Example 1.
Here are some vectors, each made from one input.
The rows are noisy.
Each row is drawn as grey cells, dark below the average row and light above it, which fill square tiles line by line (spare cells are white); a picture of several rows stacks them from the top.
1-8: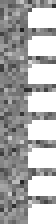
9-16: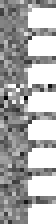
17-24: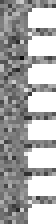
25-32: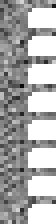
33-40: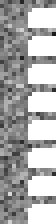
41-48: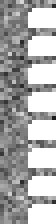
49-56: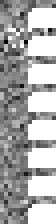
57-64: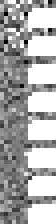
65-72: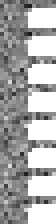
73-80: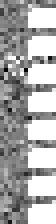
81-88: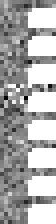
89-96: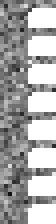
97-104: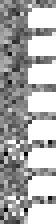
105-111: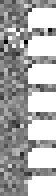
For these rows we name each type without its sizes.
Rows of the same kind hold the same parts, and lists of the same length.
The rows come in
3 kinds.
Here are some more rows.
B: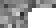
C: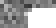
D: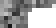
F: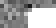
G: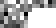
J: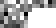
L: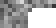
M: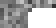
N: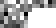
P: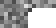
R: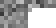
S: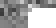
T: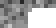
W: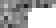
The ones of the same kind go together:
B, C, F, L, M, R, S, T, W
D, P
G, J, N

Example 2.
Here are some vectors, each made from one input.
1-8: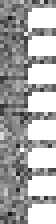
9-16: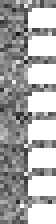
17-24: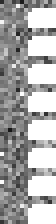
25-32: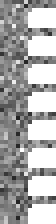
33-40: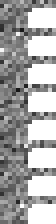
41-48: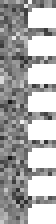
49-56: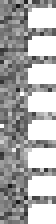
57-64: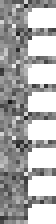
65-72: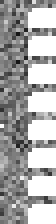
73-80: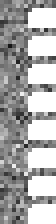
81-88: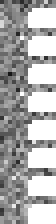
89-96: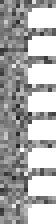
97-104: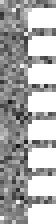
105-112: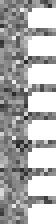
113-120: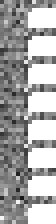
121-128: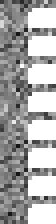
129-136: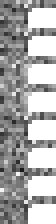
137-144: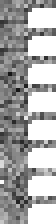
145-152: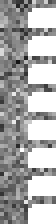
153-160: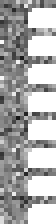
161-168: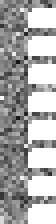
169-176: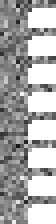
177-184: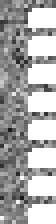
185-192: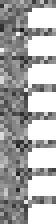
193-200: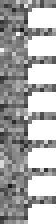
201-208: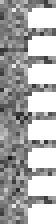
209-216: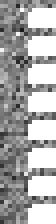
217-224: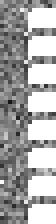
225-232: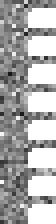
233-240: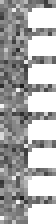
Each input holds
either a point on a 6-point circle, or a point on a 10-point circle, or a fixed value.
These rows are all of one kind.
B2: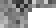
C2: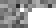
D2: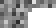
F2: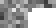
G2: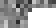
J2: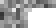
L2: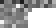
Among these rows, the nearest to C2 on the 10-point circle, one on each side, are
D2 and F2.
